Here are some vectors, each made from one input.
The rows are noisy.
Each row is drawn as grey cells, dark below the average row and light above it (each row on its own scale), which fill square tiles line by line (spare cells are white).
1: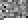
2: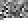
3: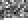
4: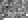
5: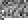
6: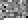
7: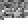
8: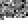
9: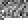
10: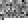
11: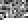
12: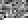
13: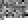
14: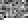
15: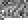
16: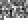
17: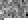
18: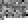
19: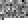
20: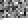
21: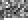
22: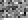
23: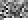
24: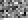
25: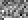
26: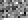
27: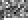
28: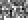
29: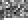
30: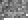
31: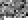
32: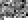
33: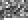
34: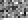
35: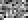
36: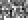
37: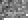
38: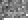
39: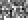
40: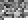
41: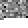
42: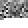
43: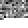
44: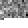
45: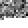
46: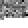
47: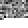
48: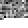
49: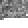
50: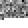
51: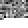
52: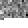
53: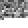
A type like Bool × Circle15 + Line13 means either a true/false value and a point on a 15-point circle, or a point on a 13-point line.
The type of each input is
Bool × Circle6 + Unit.
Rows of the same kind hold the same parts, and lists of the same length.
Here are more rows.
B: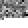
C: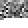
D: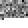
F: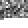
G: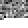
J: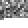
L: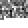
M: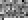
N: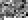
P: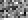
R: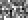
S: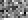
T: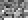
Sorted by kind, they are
B, C, D, F, G, J, M, N, P, S, T
L, R

